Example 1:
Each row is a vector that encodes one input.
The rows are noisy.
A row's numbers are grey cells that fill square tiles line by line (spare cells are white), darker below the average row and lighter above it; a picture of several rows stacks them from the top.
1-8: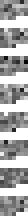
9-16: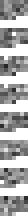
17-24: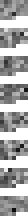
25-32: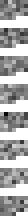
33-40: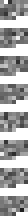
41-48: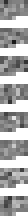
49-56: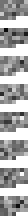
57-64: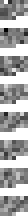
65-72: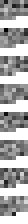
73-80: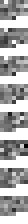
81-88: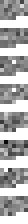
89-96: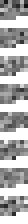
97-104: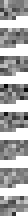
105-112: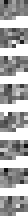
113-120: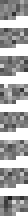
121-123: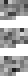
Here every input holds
a point on a 6-point circle, together with either a fixed value, or three true/false values.
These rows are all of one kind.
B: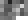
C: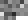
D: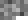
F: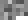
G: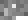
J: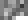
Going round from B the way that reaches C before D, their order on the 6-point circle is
B, F, C, J, G, D.
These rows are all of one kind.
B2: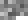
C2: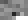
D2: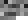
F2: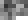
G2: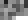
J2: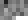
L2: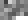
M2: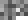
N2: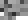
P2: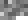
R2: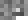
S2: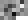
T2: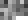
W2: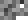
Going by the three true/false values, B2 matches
L2, P2 and T2.
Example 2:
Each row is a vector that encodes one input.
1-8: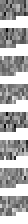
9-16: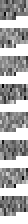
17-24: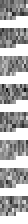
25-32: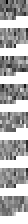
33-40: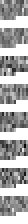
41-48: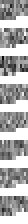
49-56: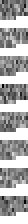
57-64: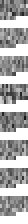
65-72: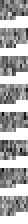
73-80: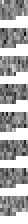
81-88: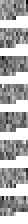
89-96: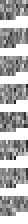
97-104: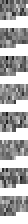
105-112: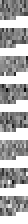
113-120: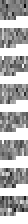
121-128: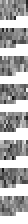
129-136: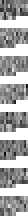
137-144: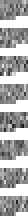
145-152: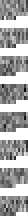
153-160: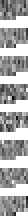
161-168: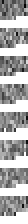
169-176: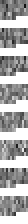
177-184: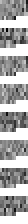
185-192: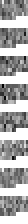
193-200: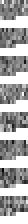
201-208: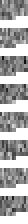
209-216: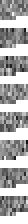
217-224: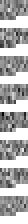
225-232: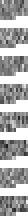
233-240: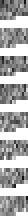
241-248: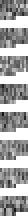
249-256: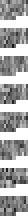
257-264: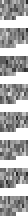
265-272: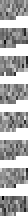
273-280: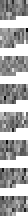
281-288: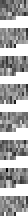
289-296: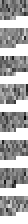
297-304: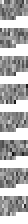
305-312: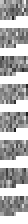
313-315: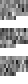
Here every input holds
either a point on a 16-point circle, or a node of a 12-node tree.
